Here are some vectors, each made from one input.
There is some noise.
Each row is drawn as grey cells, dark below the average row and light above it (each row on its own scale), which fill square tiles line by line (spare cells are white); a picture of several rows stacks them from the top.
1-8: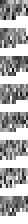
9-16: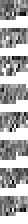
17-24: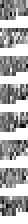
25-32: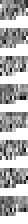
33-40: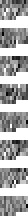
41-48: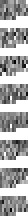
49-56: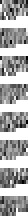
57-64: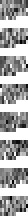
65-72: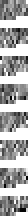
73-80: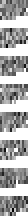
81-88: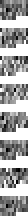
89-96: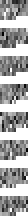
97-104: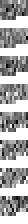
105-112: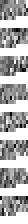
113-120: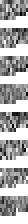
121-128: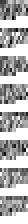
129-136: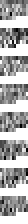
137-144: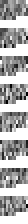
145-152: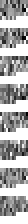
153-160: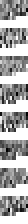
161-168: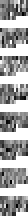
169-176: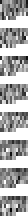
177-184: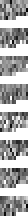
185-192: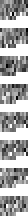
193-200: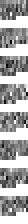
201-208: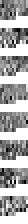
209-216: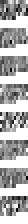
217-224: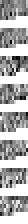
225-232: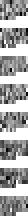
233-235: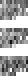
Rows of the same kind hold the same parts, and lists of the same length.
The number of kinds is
2.
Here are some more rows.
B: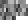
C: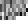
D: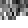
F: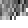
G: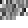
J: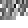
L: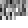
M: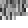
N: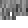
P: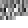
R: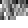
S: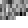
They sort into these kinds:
B, C, N, S
D, F, G, J, L, M, P, R

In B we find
a point on a 10-point circle.
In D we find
three true/false values.
